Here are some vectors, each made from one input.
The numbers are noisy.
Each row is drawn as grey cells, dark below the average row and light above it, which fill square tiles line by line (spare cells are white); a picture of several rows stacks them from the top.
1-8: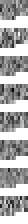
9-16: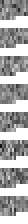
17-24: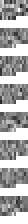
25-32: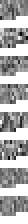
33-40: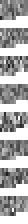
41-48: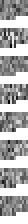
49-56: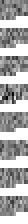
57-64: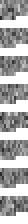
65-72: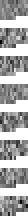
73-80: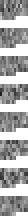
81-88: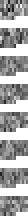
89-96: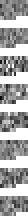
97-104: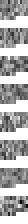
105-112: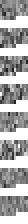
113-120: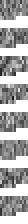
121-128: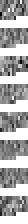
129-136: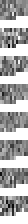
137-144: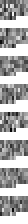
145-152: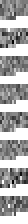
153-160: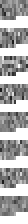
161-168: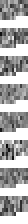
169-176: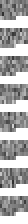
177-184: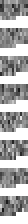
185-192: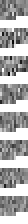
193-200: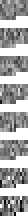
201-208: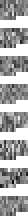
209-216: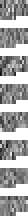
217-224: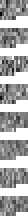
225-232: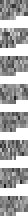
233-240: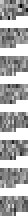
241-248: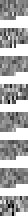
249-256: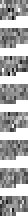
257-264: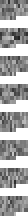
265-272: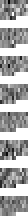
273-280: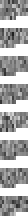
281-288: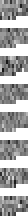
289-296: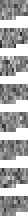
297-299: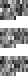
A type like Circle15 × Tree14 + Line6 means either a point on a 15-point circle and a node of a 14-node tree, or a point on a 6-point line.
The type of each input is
Line7 × Tree18 + Tree15.
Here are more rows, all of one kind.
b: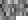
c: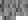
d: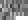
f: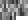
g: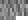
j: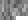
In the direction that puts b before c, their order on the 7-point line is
b, c, j, f, g, d.
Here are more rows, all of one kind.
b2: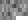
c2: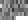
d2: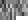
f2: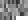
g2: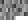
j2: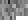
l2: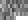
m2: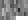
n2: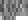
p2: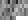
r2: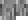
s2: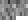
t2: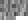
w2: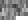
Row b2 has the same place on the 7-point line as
d2, g2, t2 and w2.
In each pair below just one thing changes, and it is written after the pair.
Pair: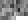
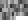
the place on the 7-point line
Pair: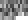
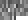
the place on the 7-point line
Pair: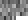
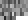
the place on the 7-point line
